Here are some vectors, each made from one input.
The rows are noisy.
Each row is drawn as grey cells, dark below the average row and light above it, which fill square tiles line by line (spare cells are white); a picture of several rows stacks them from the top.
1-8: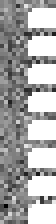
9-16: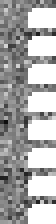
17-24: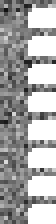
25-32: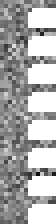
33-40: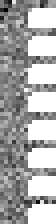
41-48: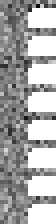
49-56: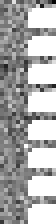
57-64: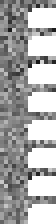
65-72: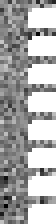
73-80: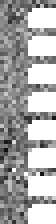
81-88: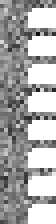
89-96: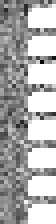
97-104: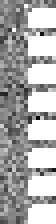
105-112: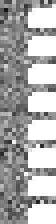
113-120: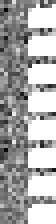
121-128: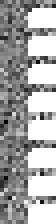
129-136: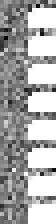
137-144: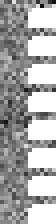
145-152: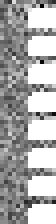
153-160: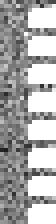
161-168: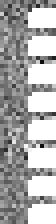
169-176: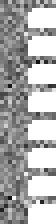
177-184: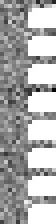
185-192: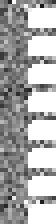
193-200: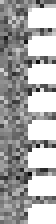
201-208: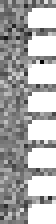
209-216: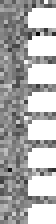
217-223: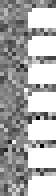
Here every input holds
a point on an 8-point line, together with either a point on a 4-point line, or a point on an 11-point line.
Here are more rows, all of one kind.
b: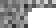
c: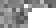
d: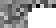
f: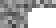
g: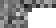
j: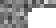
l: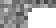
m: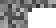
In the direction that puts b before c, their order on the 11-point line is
j, g, b, d, f, l, m, c.
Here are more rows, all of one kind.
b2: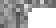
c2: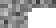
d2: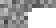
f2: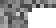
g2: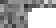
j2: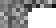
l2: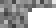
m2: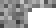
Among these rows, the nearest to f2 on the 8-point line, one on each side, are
g2 and j2.
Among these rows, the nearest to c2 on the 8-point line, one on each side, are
b2 and d2.
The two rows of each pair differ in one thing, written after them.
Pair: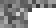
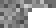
the place on the 8-point line
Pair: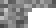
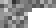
the place on the 8-point line
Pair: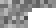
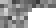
the place on the 11-point line
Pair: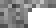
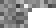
the place on the 11-point line
